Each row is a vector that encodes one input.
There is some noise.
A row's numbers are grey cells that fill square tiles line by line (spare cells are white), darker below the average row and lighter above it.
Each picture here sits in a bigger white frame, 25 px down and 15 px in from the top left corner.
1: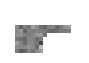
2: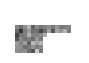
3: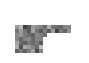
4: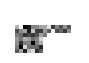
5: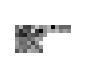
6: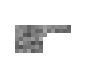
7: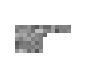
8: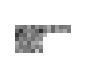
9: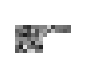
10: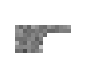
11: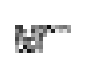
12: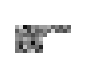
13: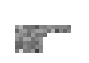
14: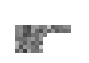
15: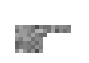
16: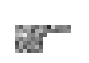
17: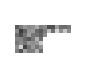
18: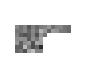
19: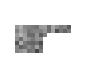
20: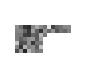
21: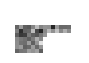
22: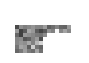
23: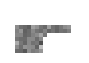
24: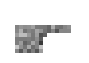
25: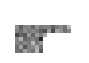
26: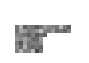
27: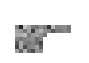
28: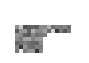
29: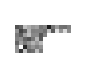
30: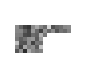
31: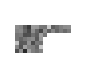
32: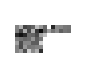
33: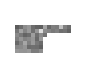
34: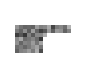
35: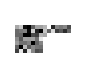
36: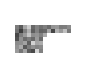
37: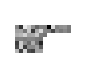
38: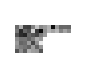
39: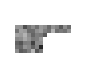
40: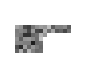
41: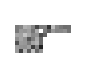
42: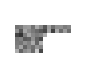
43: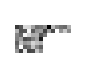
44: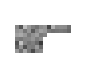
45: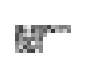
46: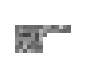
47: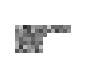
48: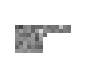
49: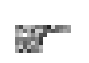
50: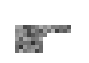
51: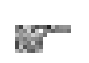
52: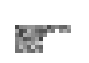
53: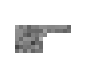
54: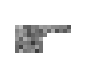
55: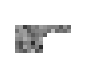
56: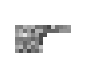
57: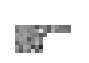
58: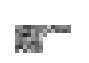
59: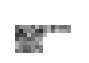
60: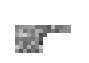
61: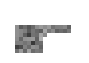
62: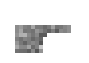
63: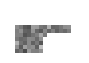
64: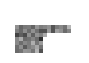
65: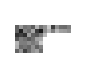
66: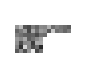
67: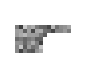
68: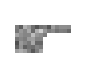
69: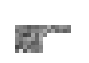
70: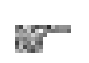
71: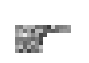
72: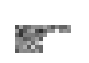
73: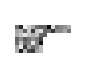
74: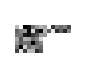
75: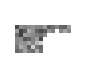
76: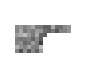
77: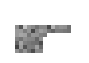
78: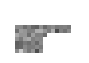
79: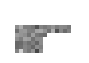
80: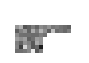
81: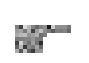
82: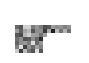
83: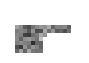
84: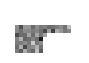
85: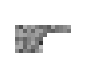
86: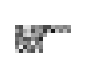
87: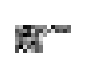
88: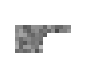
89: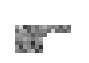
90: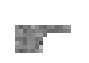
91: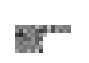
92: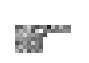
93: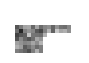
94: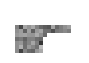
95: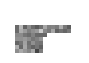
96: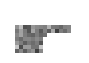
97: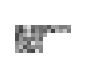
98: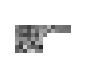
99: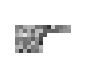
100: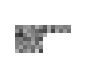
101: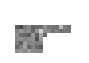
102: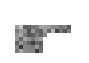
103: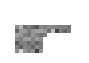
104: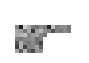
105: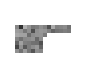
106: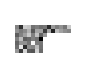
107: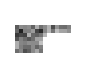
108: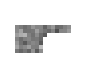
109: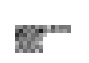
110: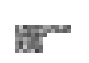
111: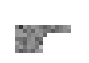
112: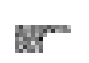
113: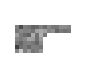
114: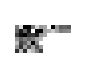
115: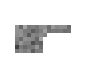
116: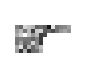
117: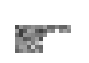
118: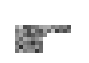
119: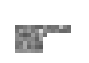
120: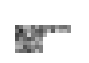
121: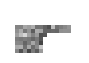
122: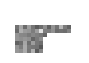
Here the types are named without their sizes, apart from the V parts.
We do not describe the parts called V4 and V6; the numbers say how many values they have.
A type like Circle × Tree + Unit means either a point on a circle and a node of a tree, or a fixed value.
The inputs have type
Bool × (Circle + Unit) × V4 + V6.
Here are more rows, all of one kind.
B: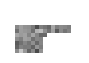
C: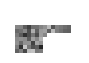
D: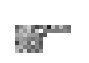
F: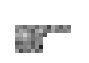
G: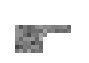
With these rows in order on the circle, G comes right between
B and F.
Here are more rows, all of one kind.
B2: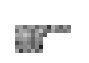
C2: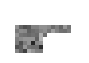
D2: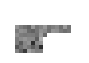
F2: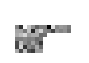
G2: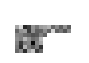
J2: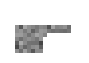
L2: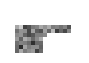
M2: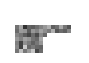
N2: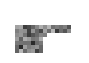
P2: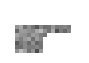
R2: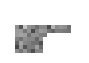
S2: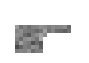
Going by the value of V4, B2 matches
J2, L2, P2 and S2.
